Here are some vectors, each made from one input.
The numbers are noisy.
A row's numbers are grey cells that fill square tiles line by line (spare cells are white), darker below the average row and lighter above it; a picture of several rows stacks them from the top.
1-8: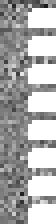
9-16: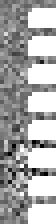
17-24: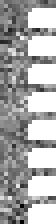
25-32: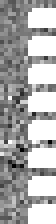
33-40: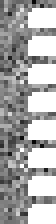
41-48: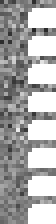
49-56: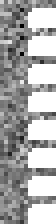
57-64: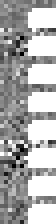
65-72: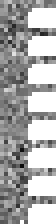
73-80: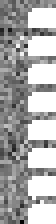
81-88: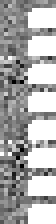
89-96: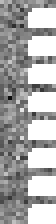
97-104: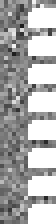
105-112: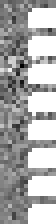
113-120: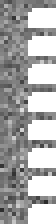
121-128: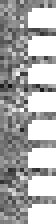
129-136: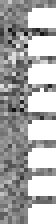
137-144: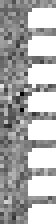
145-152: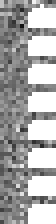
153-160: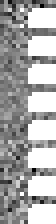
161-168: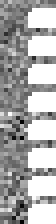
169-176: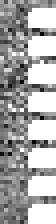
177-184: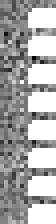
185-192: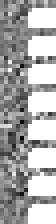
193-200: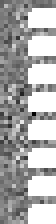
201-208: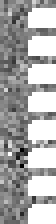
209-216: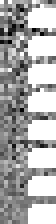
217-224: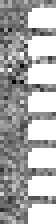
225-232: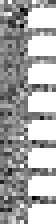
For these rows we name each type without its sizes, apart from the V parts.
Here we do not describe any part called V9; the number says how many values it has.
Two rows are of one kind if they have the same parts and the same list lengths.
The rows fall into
4 kinds.
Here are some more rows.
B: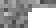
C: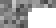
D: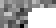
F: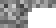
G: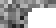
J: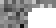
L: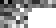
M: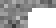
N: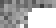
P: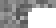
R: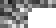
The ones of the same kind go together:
B, C, M
D, F, G
J, L, R
N, P

